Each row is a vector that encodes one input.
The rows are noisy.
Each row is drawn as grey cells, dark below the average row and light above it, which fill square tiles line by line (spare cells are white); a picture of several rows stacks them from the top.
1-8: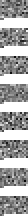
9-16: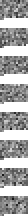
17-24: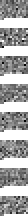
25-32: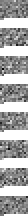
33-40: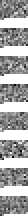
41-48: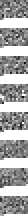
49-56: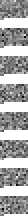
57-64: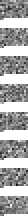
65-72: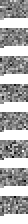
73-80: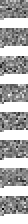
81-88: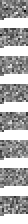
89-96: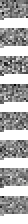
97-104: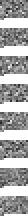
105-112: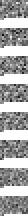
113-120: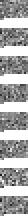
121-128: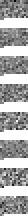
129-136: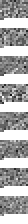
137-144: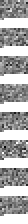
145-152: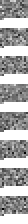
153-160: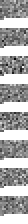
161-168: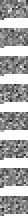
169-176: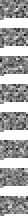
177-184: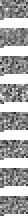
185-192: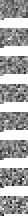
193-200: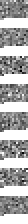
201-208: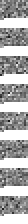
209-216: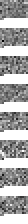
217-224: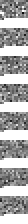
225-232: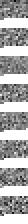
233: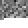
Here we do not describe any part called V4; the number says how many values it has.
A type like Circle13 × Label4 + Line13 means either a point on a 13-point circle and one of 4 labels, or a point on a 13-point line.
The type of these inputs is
Circle5 × V4 + (Line9 + Line10) × (Tree13 + Unit).
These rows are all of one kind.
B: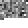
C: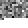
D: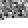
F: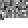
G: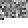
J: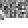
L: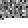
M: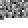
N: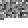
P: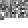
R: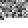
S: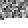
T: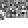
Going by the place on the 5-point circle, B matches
F and N.
